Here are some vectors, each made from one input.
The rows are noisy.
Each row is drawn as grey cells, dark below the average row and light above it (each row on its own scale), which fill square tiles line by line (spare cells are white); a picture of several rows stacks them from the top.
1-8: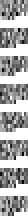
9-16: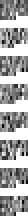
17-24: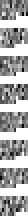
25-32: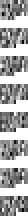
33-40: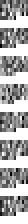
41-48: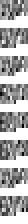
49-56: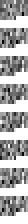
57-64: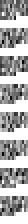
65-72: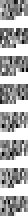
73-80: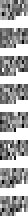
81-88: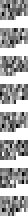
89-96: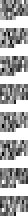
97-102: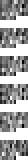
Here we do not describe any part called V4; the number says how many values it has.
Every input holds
a list of up to two items, each a point on a 5-point line and a value of V4.
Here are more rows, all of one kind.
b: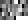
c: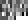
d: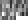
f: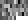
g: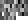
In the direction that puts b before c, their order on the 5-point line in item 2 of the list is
b, f, g, d, c.
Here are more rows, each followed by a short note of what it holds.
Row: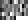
a list of two items
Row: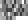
the empty list
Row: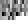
a list of one item
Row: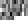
a list of one item
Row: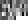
a list of two items
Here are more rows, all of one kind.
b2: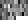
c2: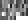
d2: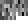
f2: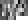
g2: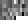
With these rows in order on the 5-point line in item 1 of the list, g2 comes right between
c2 and d2.
